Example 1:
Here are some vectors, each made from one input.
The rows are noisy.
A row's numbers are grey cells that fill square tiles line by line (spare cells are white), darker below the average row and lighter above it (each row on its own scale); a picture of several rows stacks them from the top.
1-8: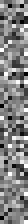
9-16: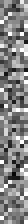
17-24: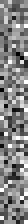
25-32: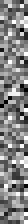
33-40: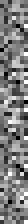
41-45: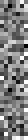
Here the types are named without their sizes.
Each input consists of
three true/false values.
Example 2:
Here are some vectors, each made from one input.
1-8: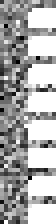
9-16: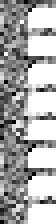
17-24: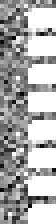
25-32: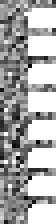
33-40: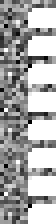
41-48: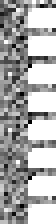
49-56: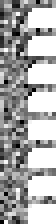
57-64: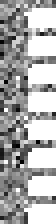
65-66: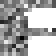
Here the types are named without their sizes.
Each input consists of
a node of a tree.
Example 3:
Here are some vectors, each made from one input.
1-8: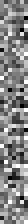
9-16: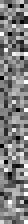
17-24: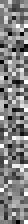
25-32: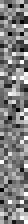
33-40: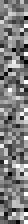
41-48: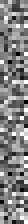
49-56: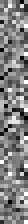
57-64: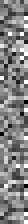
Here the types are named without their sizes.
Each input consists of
three true/false values.
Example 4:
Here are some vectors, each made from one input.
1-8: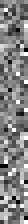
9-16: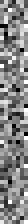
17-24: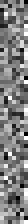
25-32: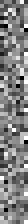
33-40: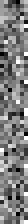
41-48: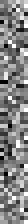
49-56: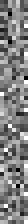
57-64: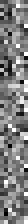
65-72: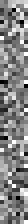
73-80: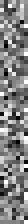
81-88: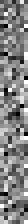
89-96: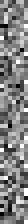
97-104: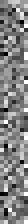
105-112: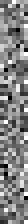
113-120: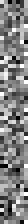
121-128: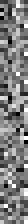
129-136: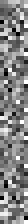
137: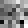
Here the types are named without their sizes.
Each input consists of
a point on a circle.
